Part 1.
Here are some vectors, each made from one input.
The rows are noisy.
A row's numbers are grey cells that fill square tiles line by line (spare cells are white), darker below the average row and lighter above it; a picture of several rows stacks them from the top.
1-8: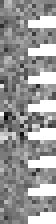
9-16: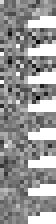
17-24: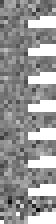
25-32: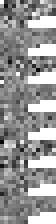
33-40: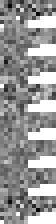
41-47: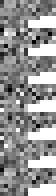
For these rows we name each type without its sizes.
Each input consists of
a list of points on a line.
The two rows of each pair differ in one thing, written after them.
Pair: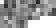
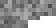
the place on the line in item 1 of the list
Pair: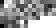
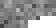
the place on the line in item 2 of the list
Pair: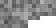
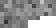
the place on the line in item 2 of the list
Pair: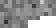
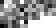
the place on the line in item 1 of the list
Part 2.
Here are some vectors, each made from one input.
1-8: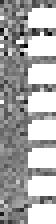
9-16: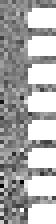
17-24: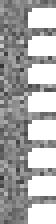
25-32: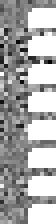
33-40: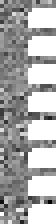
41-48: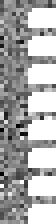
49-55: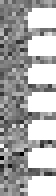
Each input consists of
either a point on a 7-point line, or a point on an 8-point line.
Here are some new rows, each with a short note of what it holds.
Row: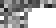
a point on a 7-point line
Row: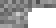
a point on a 7-point line
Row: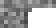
a point on an 8-point line
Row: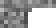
a point on an 8-point line
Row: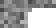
a point on a 7-point line
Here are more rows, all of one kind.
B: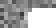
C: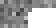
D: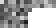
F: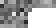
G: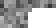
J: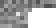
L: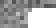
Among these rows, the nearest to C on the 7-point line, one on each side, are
B and F.
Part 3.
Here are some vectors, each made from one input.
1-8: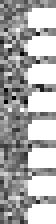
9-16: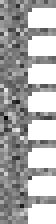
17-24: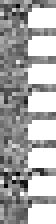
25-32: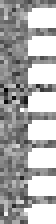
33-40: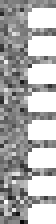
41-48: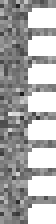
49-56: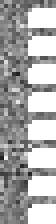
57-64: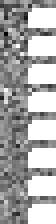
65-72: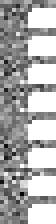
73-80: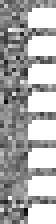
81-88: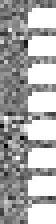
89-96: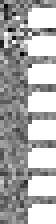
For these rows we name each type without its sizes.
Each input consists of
a list of points on a line.
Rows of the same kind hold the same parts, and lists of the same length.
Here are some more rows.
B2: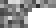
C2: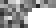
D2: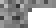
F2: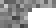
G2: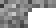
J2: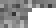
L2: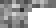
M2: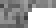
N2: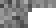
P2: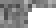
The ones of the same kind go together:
B2, C2
D2, F2, G2, M2, N2, P2
J2, L2

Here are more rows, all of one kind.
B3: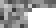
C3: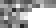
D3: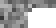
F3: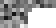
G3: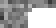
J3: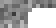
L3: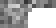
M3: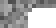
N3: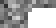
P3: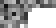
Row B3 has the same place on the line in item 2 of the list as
D3, F3 and M3.
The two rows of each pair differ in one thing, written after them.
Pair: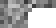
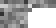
the place on the line in item 1 of the list
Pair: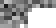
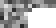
the place on the line in item 2 of the list
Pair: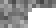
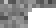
the place on the line in item 2 of the list
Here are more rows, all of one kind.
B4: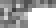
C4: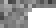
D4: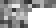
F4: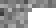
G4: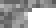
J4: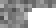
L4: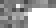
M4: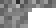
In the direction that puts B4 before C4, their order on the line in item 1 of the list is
B4, C4, J4, G4, F4, L4, M4, D4.
